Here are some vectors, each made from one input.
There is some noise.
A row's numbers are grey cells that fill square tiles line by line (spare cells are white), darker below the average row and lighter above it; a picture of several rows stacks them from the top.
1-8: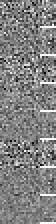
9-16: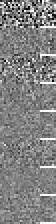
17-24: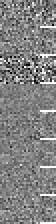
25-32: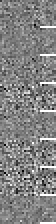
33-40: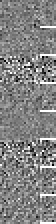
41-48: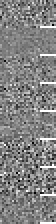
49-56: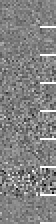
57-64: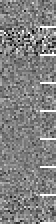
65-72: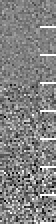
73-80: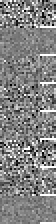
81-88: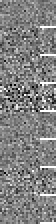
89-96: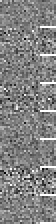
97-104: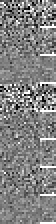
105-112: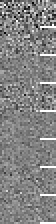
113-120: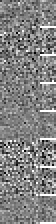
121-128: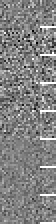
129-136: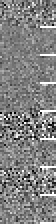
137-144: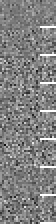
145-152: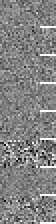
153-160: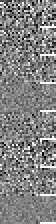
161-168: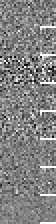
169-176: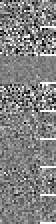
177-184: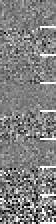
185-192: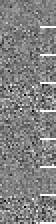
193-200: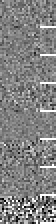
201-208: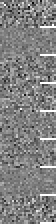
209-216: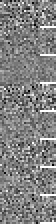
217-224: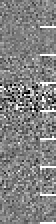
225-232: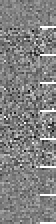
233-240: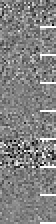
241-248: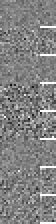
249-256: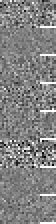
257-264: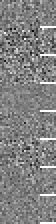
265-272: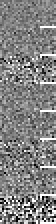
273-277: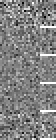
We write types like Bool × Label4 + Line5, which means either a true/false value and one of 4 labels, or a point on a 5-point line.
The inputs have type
List2(Line17) + Tree13.
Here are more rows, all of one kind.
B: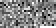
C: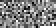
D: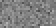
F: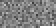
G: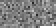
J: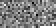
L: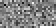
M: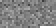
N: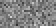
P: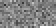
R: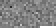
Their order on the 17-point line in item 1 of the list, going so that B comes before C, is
D, M, L, G, P, B, F, N, J, R, C.
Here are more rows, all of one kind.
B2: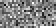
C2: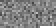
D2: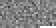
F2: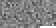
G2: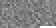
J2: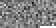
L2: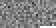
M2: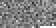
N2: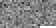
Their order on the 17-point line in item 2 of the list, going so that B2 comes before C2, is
B2, J2, L2, M2, D2, G2, N2, F2, C2.
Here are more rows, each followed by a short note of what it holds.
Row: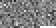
a node of a 13-node tree
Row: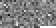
a node of a 13-node tree
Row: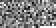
a list of two items
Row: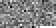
a list of one item
